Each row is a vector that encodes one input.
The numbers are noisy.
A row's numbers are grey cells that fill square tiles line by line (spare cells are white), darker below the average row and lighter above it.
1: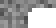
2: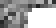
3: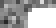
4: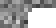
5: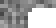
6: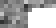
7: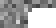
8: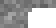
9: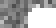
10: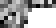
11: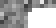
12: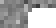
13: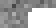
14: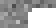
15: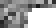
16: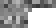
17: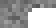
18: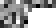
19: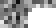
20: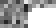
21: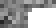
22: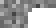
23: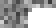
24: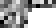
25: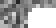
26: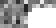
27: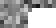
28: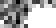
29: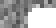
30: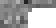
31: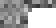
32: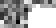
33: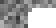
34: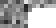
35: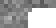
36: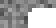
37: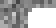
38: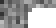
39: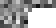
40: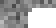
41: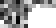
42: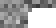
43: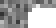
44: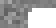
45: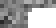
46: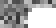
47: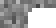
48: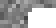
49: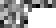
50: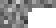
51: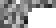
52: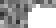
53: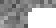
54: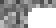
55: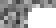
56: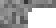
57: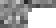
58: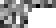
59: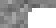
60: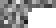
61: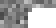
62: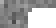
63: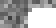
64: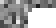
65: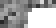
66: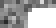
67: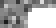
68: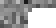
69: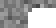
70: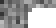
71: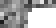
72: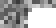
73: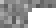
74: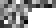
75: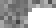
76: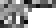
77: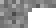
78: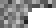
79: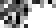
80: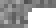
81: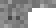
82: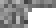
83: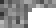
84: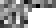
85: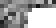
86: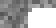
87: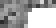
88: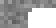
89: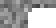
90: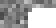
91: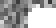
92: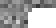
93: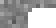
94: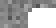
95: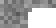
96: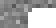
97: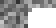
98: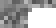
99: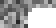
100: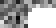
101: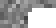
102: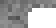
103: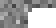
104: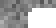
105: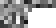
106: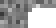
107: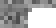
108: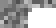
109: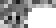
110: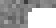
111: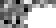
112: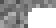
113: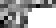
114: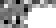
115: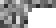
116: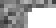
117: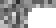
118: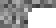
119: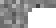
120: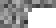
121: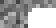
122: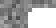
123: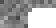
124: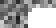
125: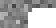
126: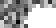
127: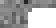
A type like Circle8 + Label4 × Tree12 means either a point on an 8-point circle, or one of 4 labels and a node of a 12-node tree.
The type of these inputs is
Circle5 + Label4 × List3(Line5).
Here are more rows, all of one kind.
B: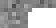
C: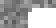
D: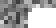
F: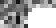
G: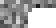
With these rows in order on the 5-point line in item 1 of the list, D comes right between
C and F.
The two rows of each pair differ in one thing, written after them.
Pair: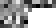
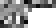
the label
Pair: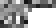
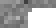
the place on the 5-point line in item 1 of the list
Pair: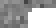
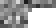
the place on the 5-point line in item 1 of the list
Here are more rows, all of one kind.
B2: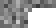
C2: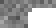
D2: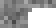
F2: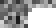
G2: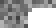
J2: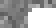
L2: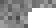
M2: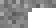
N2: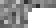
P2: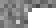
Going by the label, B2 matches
C2, F2, G2 and L2.
